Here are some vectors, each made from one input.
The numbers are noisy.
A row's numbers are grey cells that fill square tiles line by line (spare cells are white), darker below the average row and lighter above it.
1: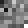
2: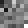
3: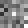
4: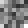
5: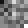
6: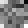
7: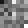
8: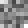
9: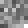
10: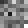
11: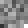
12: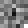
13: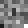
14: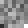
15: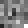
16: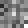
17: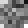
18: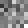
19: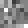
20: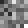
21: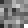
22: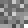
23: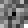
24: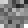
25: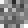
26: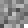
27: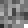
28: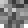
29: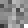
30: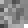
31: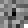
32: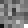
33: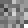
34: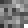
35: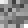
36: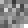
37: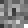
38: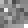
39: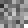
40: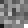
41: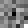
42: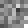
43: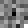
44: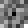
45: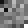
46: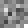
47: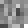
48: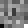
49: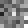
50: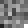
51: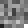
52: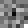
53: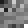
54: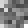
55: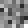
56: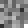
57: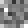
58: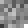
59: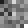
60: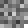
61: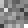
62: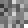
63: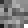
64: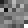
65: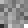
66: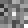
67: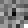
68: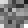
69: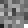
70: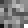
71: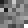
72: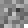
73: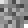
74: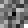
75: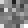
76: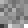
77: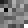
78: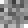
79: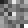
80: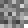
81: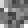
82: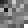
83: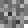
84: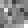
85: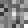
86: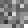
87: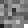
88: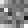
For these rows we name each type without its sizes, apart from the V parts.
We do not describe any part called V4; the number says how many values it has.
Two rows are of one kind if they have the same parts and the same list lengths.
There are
2 kinds of row.
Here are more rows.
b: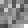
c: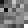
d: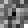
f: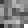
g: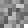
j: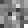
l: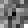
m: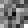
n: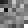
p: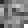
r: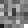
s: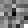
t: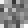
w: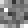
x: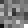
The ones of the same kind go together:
b, g, j, t, w
c, d, f, l, m, n, p, r, s, x

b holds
a point on a line, a true/false value and a value of V4.
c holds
a point on a line.
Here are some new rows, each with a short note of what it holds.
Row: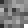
a point on a line
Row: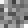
a point on a line, a true/false value and a value of V4
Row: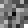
a point on a line
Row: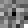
a point on a line
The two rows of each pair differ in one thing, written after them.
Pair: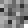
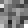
the place on the line
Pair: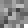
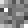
the place on the line
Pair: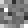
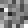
the value of V4
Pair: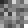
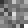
the true/false value
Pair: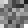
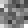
the value of V4
